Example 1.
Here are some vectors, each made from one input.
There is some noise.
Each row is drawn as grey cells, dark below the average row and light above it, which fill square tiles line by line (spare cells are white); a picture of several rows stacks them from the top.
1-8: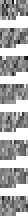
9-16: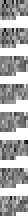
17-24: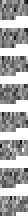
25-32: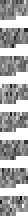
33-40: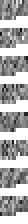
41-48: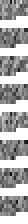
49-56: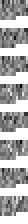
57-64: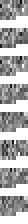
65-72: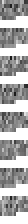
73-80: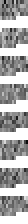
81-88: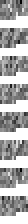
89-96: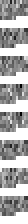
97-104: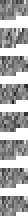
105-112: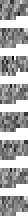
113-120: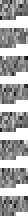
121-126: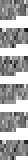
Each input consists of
either a point on a 3-point line, a point on a 6-point line and a true/false value, or a node of a 13-node tree.
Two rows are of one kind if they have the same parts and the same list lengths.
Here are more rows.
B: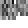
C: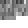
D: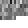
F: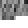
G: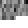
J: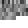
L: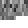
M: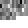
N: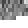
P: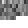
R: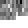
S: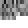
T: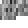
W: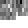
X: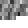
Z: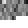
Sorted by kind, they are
B, C, D, J, M, N, R, S, T, W, X
F, G, L, P, Z

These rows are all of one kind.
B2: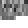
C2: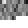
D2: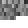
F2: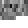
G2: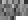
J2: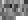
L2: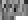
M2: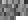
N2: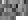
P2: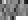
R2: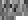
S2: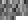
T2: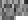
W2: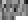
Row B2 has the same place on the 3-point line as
C2, J2, L2 and W2.
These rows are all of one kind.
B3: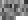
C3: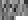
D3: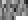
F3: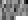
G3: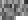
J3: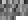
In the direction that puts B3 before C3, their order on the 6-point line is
B3, G3, J3, C3, F3, D3.
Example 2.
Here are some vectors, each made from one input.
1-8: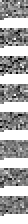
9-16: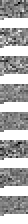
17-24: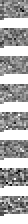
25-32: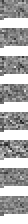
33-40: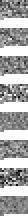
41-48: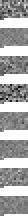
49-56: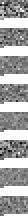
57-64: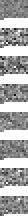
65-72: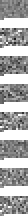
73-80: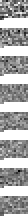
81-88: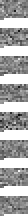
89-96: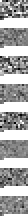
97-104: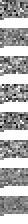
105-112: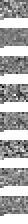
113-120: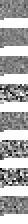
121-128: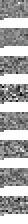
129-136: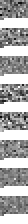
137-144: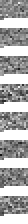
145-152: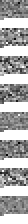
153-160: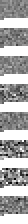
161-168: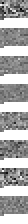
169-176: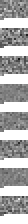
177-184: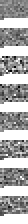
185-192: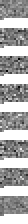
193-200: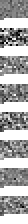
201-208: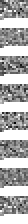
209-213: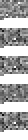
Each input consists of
a point on a 9-point line, together with either one of 7 labels, or a point on a 14-point line.
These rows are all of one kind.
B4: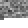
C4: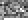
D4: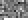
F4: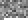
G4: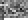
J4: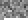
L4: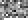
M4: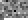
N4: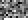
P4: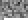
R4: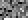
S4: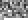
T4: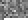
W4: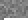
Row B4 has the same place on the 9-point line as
F4, G4, J4 and P4.
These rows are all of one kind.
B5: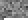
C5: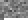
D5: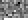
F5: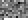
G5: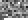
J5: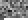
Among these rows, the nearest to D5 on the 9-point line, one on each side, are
C5 and G5.
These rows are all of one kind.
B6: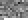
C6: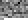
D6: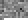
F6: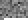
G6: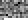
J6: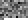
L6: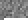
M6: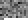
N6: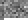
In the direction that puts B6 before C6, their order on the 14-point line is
F6, J6, M6, B6, D6, G6, L6, C6, N6.
